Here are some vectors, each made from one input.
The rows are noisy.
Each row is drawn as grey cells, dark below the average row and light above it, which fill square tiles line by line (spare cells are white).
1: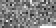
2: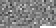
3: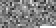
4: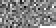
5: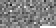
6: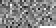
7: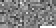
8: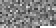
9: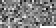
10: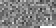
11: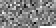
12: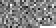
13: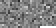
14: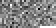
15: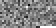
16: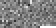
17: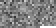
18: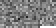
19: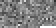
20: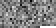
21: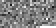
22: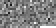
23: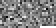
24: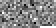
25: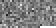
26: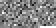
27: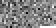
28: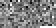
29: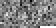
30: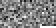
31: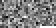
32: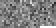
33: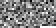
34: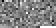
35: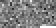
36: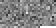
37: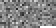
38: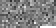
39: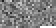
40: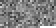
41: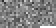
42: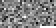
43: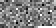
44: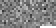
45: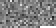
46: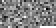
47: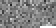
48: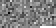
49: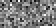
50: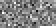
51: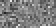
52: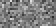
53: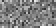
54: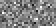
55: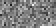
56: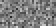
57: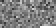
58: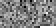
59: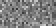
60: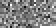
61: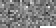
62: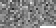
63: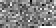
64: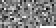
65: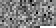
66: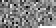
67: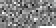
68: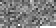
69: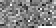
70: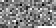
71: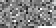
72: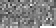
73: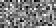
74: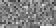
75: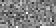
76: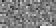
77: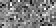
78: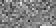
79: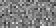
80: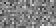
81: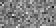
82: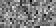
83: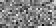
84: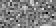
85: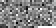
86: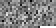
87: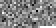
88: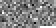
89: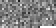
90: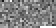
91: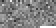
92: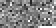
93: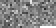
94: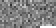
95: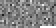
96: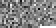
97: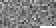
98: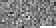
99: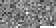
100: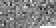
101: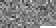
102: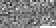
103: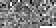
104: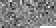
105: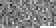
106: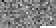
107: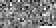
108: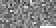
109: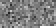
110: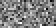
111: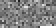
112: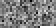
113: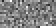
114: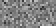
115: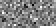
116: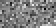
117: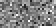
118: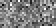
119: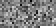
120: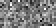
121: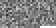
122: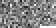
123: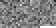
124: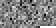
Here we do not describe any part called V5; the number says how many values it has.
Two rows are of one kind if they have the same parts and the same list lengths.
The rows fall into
2 kinds.
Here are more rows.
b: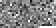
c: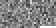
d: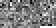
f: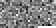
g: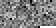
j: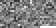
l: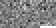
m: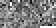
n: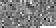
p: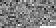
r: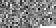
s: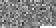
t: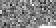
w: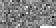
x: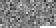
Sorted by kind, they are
b, d, f, g, m, r
c, j, l, n, p, s, t, w, x

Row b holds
one of 6 labels.
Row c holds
a point on a 6-point line, a true/false value and a value of V5.
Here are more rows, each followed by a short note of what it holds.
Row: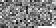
one of 6 labels
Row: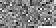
one of 6 labels
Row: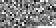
one of 6 labels
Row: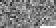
a point on a 6-point line, a true/false value and a value of V5
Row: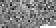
a point on a 6-point line, a true/false value and a value of V5
